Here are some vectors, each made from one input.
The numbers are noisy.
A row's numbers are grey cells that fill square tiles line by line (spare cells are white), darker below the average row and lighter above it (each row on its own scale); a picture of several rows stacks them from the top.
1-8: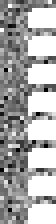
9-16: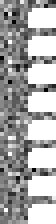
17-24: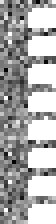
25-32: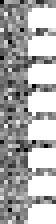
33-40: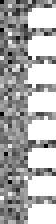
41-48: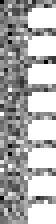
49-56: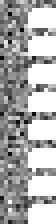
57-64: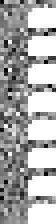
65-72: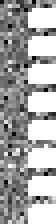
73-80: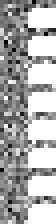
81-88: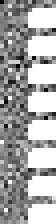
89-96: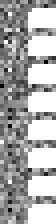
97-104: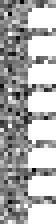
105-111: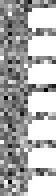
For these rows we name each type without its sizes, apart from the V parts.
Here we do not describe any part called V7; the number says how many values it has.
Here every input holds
a true/false value, together with either a node of a tree, or a value of V7.
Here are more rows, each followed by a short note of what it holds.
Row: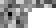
a node of a tree and a true/false value
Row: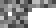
a node of a tree and a true/false value
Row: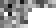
a true/false value and a value of V7
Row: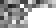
a true/false value and a value of V7
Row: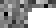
a node of a tree and a true/false value
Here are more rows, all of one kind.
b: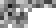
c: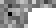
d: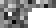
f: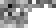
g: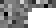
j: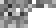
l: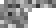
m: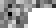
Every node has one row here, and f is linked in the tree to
b and j.
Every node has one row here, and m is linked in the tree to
b and c.
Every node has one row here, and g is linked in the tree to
b.
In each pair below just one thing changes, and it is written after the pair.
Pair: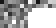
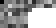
the true/false value
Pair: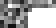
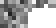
the true/false value
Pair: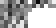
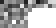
the value of V7
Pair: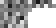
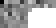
the value of V7
